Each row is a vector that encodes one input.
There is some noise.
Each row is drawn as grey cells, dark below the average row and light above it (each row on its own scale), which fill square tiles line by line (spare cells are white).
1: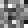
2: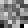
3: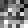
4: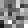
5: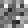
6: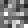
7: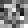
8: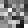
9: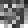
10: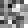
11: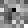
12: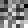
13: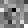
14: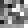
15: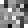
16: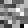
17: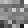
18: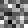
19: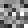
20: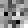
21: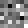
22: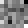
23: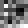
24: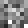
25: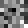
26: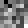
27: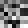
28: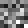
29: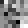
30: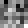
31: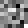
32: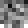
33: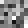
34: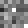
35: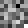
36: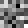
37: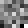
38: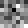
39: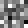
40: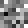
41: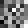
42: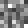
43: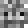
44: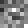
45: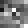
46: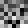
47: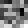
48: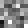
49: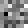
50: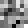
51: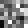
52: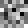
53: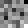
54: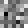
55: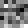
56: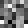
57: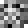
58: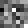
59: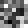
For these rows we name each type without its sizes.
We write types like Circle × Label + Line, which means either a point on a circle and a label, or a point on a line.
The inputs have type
Bool × Bool × Bool × Bool × Label.
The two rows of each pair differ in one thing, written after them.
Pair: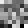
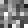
one of the four true/false values
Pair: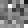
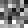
the label
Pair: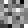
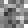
one of the four true/false values
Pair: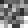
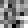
one of the four true/false values
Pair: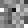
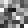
the label
